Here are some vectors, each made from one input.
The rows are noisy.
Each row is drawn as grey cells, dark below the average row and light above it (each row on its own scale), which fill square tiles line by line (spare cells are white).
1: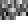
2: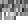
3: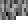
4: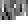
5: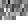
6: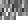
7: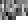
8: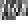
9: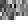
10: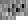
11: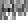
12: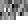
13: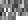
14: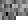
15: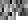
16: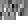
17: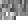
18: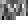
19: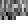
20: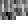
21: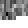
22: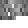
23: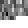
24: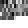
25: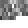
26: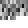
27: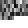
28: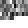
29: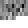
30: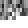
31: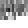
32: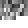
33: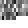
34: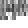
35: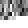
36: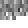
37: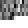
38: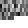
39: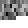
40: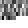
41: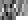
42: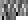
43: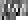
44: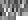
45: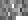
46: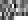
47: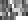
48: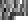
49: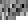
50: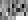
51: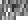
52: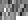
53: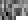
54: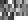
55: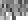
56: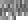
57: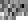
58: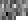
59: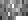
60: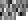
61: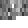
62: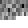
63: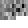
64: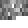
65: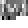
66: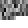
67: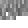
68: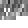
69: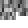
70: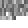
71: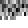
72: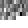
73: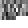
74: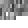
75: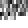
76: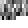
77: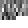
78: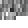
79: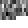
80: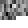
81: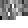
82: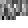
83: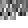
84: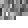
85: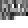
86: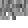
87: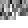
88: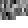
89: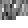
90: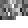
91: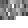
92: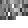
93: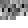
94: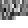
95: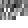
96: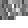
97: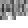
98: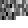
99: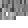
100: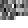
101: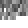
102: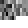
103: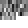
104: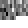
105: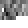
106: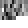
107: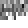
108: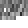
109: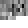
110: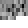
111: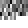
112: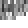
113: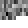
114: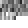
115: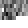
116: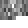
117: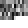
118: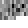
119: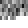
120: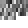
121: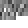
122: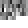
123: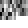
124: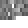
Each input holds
a true/false value, together with either a point on a 6-point line, or a point on a 9-point line.
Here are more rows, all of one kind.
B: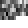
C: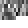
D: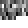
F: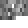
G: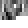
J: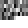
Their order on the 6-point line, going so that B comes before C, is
F, J, B, D, G, C.
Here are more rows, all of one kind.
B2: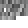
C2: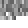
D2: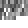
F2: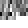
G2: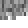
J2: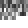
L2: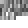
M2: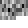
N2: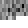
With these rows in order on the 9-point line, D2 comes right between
B2 and L2.
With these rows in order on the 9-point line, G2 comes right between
C2 and N2.
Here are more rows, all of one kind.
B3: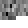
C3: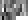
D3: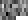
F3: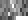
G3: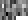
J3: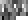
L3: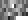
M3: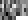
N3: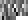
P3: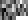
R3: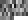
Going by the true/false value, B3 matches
N3 and R3.
